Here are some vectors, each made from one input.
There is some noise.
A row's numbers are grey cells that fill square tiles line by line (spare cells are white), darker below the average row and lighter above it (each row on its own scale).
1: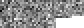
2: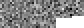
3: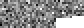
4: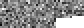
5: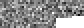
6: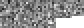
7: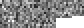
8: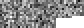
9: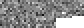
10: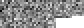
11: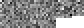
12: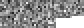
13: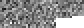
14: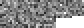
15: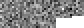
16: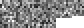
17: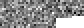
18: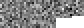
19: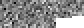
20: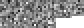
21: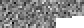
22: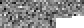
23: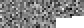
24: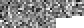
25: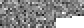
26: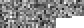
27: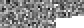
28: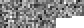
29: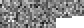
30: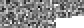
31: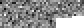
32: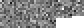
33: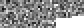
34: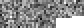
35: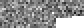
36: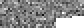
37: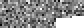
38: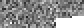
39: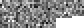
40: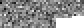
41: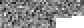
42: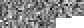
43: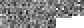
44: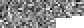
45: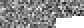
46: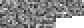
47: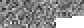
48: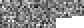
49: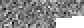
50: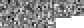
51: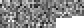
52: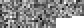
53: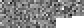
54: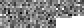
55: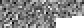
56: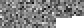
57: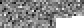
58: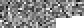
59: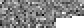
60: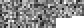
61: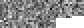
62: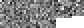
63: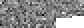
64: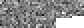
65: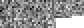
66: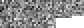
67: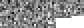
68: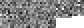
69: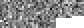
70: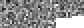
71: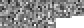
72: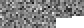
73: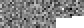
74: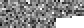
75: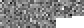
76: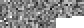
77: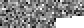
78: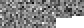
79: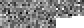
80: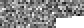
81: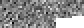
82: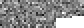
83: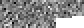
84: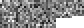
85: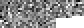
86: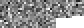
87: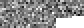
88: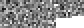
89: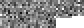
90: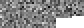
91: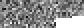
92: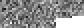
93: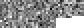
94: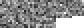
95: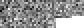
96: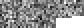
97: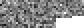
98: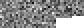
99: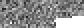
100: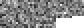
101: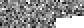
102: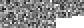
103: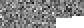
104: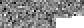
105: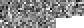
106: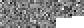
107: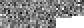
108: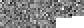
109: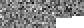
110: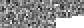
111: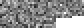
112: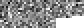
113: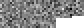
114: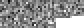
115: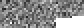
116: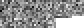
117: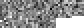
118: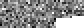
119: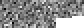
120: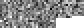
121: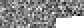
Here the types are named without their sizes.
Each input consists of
a point on a circle.
